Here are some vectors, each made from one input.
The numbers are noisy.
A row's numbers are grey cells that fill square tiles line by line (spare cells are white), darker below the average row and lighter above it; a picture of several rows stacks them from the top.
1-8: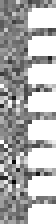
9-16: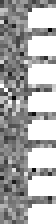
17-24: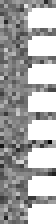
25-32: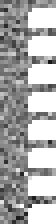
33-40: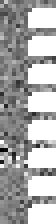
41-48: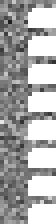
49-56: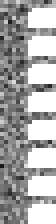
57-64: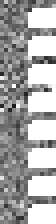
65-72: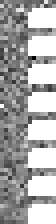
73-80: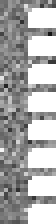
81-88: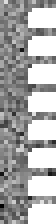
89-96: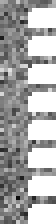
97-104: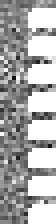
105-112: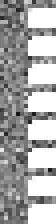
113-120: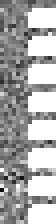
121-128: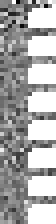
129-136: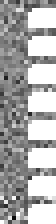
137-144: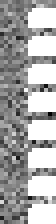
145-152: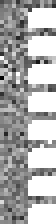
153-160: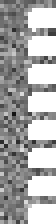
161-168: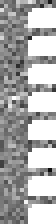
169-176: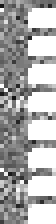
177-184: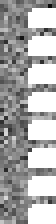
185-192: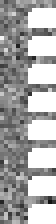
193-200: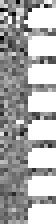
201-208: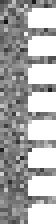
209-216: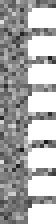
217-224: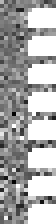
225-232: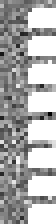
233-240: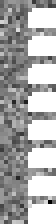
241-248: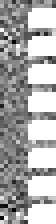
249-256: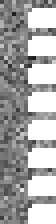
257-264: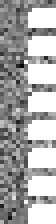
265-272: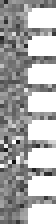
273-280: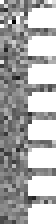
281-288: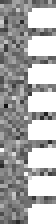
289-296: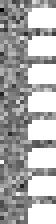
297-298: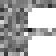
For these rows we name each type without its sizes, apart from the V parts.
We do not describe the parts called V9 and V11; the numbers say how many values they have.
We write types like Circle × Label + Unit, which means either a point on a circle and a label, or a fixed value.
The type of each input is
(Bool × Bool × Bool × Bool × Bool + V11) × V9 + Line.
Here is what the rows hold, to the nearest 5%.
About 5% of them hold a point on a line. The rest hold a value of V9, together with either five true/false values, or a value of V11.
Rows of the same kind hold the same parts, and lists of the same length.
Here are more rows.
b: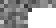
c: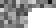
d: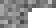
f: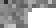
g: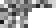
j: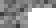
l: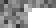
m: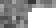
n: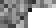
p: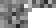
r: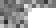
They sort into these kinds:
b, c, d, f, j, l, p, r
g
m, n

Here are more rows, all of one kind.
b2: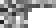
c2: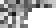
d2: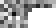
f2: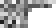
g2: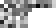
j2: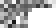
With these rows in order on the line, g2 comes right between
b2 and d2.
